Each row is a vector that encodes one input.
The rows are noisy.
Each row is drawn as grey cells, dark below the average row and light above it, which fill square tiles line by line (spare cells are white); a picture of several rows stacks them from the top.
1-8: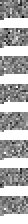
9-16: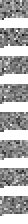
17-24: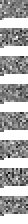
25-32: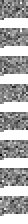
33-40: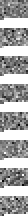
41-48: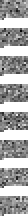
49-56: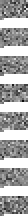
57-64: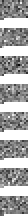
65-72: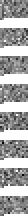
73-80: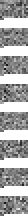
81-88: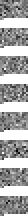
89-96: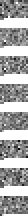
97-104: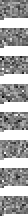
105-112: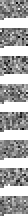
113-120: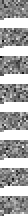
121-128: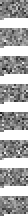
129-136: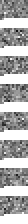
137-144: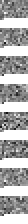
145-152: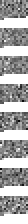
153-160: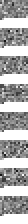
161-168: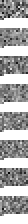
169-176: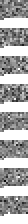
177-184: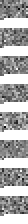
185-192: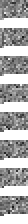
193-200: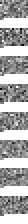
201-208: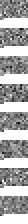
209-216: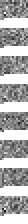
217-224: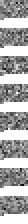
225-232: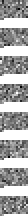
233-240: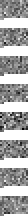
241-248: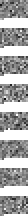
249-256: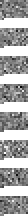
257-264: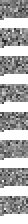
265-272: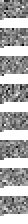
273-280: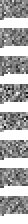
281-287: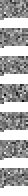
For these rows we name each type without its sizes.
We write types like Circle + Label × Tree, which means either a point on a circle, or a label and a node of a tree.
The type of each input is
Bool × Line × List(Circle).
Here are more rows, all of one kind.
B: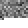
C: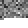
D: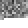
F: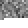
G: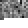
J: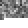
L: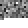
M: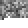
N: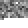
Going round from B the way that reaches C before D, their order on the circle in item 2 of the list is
B, N, C, L, G, D, F, M, J.
